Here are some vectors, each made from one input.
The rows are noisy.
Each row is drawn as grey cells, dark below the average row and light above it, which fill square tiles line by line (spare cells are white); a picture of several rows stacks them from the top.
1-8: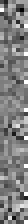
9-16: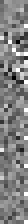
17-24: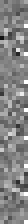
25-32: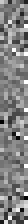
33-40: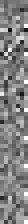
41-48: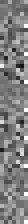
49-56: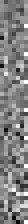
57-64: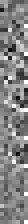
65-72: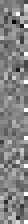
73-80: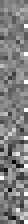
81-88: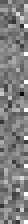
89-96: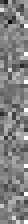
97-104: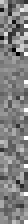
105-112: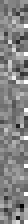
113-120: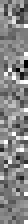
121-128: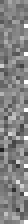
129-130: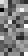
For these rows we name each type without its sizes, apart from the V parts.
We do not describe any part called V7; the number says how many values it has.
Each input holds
either a fixed value, or a node of a tree, or three true/false values and a value of V7.
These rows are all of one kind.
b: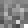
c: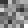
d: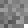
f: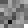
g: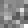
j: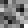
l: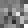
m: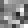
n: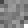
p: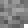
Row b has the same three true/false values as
j, m, n and p.
